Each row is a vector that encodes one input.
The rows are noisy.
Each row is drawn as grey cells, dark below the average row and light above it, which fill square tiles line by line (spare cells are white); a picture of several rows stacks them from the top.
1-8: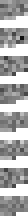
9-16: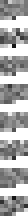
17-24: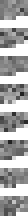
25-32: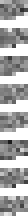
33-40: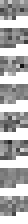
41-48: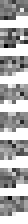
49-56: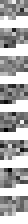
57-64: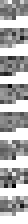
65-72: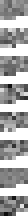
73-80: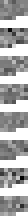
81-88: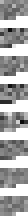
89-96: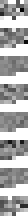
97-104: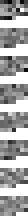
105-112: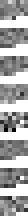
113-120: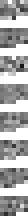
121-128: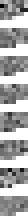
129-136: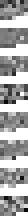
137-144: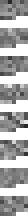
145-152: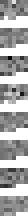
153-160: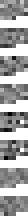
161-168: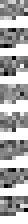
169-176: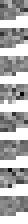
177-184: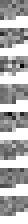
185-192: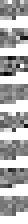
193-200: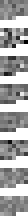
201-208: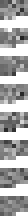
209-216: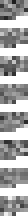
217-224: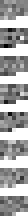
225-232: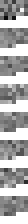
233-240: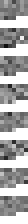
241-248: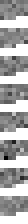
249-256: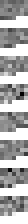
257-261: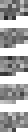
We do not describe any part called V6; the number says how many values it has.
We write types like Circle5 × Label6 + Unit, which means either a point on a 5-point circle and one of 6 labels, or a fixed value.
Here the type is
Bool × Line10 + (Circle9 × V6 + Unit) × Tree9.
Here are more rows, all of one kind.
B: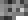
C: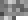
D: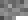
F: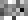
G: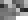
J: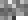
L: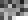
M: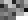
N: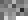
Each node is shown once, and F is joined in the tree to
N.
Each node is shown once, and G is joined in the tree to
N.
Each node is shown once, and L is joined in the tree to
J, M and N.
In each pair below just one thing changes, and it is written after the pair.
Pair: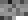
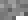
the node of the tree
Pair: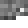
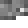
the value of V6
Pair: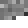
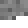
the value of V6
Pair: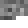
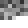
the node of the tree
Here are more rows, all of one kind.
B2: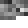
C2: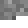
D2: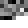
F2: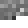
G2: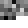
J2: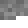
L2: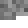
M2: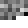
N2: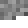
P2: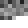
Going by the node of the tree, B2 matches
C2, L2, N2 and P2.
